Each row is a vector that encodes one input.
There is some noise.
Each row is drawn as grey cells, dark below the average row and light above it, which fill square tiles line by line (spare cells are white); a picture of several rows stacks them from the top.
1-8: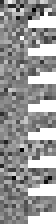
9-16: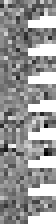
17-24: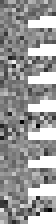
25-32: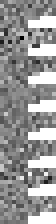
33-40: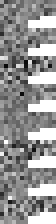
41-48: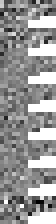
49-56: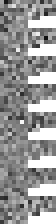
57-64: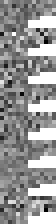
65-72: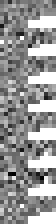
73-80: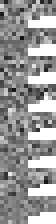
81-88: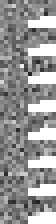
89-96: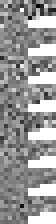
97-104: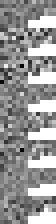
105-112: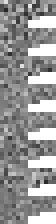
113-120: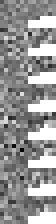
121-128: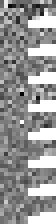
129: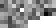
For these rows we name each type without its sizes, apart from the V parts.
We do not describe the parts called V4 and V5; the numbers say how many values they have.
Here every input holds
a point on a line and a value of V4, together with either a node of a tree, or a value of V5.
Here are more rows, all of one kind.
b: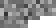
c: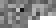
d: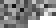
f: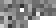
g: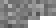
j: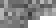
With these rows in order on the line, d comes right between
c and f.
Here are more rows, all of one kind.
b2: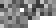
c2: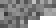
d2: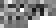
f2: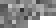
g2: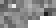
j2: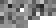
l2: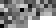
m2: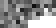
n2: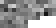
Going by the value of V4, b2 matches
c2, f2 and j2.
